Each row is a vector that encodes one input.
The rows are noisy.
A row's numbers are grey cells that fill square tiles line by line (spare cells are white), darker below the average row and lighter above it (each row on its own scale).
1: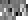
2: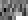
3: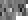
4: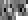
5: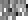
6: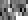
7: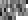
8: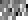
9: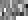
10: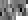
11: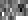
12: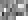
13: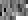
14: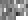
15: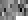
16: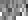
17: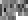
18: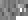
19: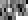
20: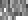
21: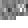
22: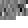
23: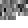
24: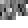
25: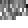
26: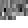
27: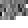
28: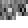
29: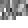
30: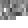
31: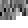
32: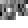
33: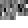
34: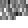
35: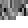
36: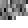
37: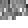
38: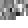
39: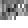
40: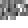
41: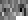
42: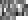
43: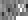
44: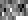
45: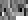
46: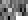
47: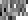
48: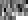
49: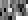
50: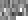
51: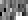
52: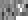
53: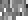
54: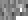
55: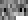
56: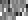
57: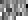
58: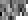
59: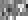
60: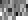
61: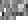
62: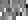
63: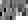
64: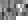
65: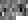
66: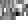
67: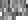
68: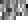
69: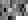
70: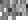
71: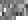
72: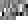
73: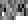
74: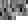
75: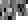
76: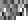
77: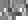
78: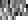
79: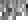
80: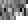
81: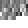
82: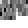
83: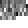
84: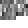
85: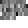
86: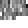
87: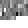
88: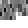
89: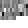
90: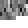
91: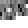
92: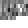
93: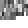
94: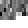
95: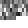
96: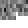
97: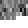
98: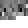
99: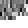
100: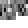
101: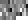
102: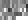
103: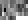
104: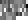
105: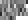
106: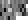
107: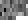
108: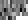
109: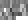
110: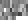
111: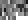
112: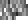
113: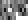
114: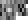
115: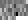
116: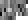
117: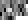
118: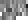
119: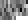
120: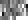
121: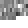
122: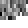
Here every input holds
a point on a 10-point line and a true/false value.
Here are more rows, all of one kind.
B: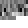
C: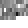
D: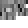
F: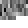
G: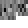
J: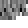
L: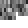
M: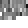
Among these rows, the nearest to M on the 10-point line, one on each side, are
B and G.
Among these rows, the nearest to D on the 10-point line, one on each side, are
G and L.
